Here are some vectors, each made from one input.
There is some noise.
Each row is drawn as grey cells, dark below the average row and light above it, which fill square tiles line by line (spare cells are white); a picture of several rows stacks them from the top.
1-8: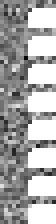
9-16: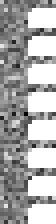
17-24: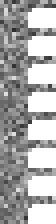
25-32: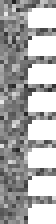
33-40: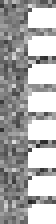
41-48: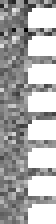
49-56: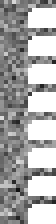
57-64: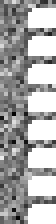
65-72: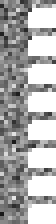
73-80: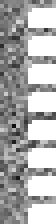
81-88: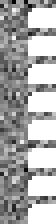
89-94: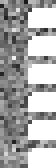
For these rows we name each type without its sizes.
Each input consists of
a point on a line, together with either a point on a line, or a node of a tree.
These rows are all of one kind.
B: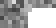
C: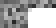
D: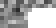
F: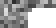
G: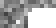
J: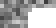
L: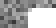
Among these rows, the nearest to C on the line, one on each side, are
F and L.
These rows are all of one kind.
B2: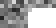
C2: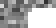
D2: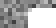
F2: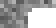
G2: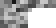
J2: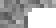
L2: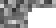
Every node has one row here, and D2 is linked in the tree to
B2 and C2.
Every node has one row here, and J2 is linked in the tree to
C2 and G2.
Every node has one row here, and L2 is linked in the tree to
F2.
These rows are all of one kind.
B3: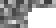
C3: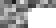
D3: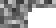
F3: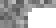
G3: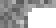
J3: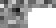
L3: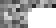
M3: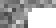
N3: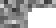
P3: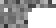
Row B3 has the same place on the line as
D3, J3 and N3.
